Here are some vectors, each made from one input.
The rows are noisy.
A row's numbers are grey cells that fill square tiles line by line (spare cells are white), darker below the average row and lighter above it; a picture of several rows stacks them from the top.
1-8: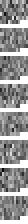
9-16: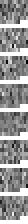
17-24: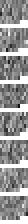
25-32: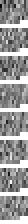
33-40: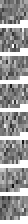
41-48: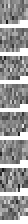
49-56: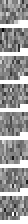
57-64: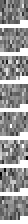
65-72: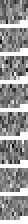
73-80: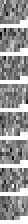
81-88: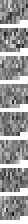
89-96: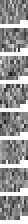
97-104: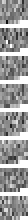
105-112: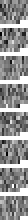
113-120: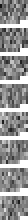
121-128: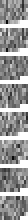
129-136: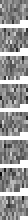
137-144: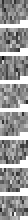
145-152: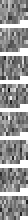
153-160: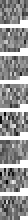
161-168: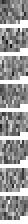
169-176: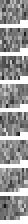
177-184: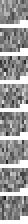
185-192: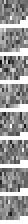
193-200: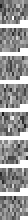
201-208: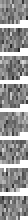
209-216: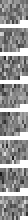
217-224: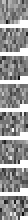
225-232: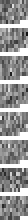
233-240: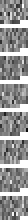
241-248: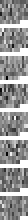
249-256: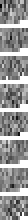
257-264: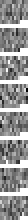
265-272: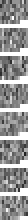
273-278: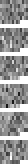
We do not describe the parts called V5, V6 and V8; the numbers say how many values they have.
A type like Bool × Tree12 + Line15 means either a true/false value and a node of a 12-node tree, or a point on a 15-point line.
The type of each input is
Bool × Circle10 × V6 + Tree9 × V8 + V5.
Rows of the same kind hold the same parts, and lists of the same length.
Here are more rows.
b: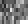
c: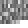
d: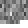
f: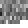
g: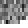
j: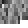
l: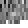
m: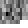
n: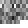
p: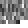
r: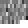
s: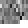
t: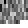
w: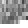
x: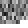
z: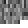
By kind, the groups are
b, l, p, t, x, z
c, f, m, n, r, s, w
d, g, j

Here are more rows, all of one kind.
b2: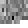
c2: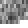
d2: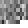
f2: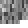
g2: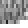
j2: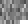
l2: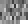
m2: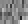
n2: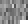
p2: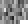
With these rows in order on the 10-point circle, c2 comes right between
d2 and m2.
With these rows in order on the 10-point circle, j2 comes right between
f2 and p2.
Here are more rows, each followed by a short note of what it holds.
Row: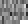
a point on a 10-point circle, a true/false value and a value of V6
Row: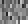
a node of a 9-node tree and a value of V8
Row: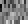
a value of V5
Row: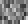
a node of a 9-node tree and a value of V8
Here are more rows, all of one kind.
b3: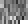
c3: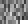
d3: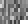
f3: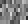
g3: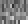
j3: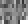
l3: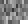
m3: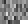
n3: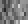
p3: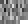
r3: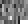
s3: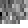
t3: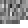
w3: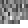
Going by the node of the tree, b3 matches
d3, g3 and m3.
